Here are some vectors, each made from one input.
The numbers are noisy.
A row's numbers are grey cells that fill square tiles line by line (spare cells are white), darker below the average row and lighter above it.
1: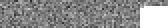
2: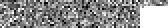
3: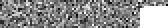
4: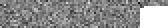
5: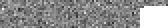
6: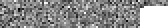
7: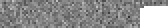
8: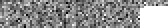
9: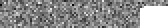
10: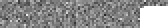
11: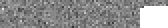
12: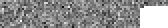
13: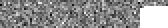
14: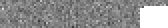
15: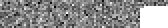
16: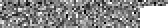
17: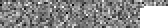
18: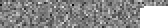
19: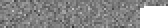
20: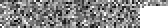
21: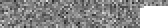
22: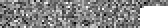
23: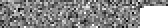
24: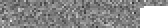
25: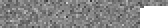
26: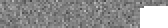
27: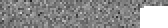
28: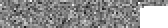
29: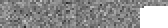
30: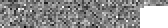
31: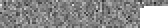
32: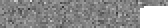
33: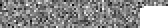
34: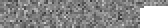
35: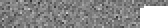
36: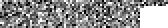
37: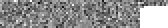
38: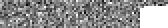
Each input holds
either a point on a 5-point line, or a point on a 6-point line.
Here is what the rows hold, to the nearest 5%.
About 45% of them hold a point on a 5-point line. The rest hold a point on a 6-point line.
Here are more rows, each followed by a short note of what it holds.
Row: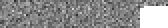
a point on a 6-point line
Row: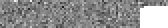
a point on a 6-point line
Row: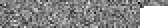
a point on a 5-point line
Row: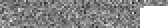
a point on a 5-point line
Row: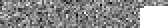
a point on a 6-point line
